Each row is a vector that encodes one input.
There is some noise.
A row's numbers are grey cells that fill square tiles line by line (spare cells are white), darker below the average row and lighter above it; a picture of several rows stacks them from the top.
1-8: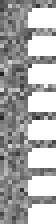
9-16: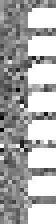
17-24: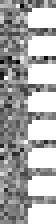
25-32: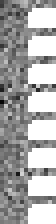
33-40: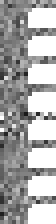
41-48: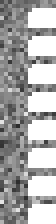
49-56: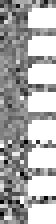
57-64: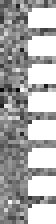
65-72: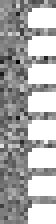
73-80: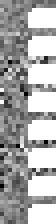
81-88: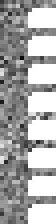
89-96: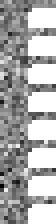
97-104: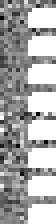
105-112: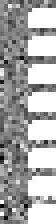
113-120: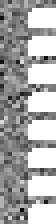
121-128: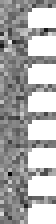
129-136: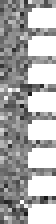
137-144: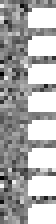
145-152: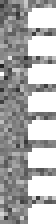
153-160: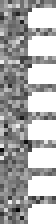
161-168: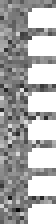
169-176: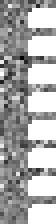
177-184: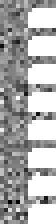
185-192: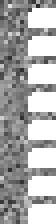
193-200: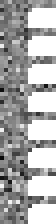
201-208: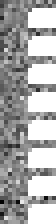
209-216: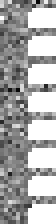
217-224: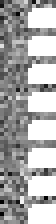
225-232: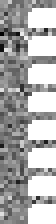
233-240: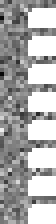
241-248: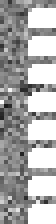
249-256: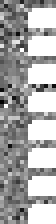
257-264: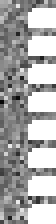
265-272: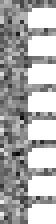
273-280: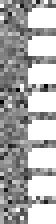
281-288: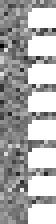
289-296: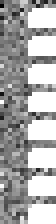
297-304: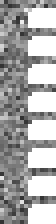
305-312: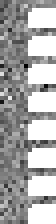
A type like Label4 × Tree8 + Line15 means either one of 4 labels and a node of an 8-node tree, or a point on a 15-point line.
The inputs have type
List3(Line5).
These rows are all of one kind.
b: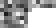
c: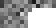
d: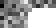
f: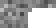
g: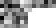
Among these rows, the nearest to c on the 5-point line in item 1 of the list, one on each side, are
b and d.
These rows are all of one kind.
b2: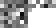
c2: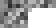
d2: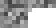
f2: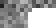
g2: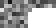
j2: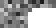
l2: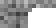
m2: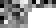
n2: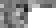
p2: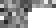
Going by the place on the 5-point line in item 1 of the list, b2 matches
c2, d2 and g2.
